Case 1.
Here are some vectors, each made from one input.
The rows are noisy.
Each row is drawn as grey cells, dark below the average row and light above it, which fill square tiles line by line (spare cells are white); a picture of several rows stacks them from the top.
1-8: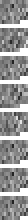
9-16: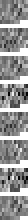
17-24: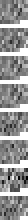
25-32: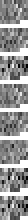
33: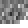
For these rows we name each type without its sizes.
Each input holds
either a point on a circle, or a fixed value.
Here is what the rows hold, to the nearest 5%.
About 80% of them hold a point on a circle. The rest hold a fixed value.
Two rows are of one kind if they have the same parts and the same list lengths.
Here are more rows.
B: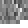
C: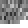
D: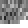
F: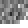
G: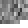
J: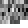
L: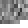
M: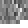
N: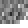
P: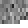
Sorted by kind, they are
B, C, D, F, G, L, M, N, P
J

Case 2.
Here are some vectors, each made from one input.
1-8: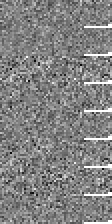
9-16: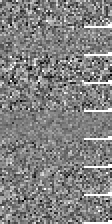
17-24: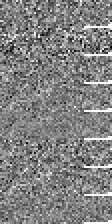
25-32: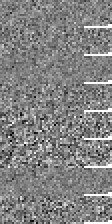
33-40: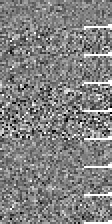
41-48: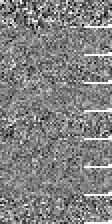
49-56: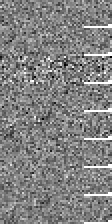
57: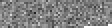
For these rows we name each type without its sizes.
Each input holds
a point on a line.
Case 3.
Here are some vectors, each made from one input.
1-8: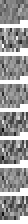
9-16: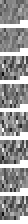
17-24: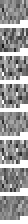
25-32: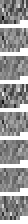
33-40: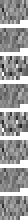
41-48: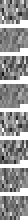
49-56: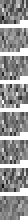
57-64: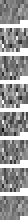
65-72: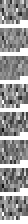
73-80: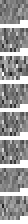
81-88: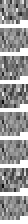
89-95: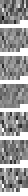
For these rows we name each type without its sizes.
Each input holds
a point on a line.
